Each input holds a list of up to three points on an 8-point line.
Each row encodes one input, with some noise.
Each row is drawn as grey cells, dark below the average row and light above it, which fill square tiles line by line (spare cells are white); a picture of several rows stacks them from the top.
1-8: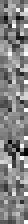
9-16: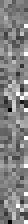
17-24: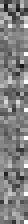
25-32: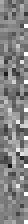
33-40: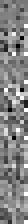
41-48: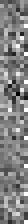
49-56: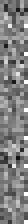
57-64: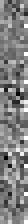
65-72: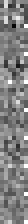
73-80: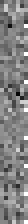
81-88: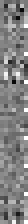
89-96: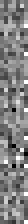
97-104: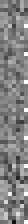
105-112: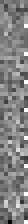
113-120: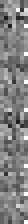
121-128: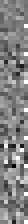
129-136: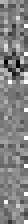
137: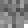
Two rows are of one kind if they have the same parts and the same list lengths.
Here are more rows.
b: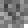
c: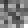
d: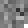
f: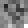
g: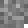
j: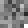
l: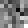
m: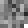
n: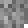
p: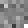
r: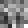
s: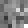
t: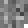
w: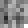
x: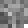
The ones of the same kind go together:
b, c, f, n
d, g, l, r, t, x
j, m
p, s, w

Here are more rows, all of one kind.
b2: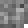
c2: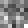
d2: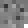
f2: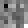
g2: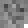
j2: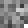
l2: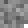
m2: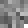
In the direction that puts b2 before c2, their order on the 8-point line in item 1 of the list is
b2, l2, j2, m2, f2, c2, d2, g2.
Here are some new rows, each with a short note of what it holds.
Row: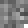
a list of one item
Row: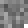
a list of three items
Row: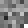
the empty list
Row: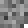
the empty list
